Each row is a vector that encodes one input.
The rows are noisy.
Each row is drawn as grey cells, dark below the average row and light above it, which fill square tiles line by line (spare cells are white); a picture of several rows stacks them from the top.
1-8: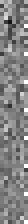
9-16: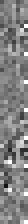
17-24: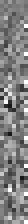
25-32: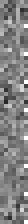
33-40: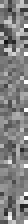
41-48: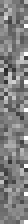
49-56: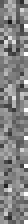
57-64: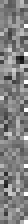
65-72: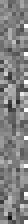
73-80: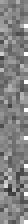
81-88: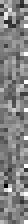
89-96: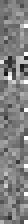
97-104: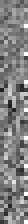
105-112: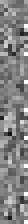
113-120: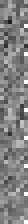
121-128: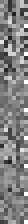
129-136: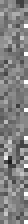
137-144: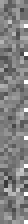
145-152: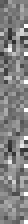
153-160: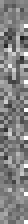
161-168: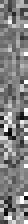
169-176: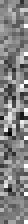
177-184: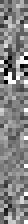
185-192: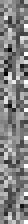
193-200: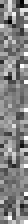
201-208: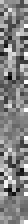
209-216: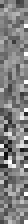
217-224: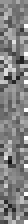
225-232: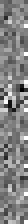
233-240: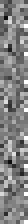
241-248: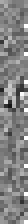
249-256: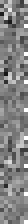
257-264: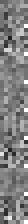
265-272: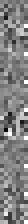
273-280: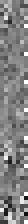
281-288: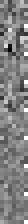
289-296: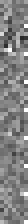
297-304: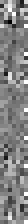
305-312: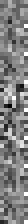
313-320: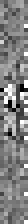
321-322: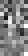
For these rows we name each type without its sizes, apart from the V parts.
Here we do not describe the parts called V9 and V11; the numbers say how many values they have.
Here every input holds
a true/false value and a value of V11, together with either a point on a line, or a value of V9.
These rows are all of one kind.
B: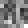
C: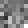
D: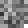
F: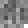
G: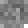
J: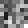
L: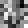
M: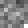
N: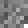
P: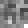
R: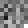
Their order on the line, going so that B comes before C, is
L, M, R, B, F, G, C, N, J, D, P.
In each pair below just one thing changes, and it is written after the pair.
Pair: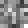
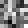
the value of V11
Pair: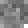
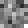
the true/false value
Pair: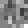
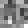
the place on the line
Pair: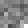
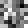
the value of V11
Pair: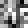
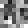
the true/false value
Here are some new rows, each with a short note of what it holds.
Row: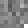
a true/false value, a value of V9 and a value of V11
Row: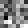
a point on a line, a true/false value and a value of V11
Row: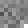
a point on a line, a true/false value and a value of V11
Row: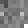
a true/false value, a value of V9 and a value of V11
